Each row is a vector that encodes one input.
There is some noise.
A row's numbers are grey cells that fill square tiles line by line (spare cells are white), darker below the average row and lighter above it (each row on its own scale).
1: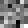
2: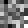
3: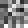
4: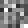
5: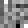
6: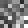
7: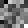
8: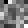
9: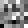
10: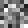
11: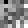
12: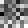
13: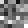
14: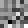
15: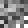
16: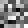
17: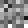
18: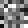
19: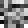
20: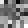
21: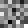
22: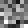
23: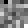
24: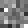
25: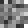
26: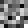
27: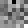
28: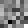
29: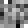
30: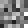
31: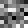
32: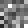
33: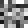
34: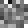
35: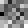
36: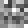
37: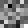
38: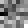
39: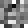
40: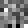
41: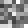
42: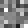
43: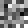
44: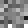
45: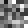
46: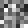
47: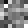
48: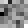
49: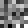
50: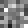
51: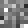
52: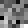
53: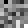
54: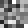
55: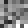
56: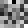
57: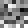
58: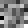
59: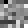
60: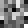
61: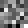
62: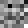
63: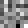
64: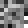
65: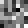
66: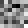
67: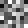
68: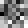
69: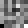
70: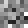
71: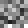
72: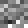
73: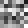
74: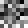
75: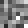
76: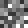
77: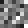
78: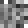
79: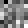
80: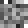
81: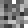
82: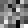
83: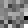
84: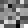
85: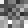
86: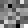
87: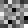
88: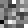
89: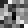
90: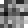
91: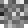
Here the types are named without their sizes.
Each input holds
a node of a tree.
